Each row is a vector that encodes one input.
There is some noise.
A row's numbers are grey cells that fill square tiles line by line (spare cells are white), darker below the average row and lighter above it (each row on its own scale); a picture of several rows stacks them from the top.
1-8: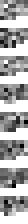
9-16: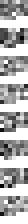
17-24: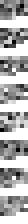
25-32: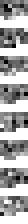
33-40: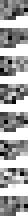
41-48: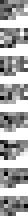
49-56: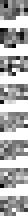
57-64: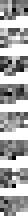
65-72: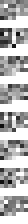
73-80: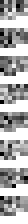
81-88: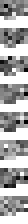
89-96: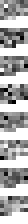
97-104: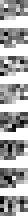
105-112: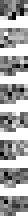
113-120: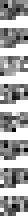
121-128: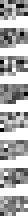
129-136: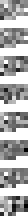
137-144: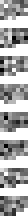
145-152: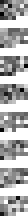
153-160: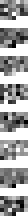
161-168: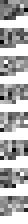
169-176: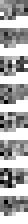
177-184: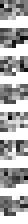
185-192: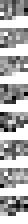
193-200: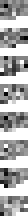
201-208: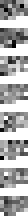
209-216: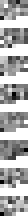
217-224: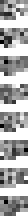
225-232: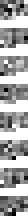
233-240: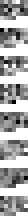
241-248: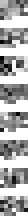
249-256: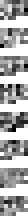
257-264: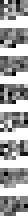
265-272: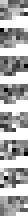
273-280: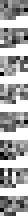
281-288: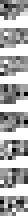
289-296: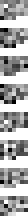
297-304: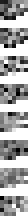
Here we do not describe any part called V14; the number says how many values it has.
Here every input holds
a true/false value and a value of V14, together with either one of 9 labels, or a point on a 7-point line.
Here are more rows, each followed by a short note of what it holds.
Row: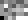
a point on a 7-point line, a true/false value and a value of V14
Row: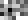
one of 9 labels, a true/false value and a value of V14
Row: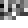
one of 9 labels, a true/false value and a value of V14
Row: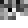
one of 9 labels, a true/false value and a value of V14
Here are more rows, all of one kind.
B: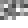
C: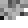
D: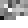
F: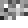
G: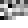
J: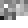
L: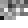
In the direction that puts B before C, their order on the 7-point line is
B, J, F, D, C, G, L.
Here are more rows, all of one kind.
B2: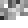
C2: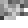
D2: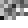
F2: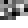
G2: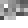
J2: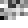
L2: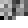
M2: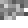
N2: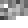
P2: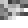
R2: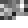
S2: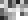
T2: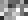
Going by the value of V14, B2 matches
R2 and S2.
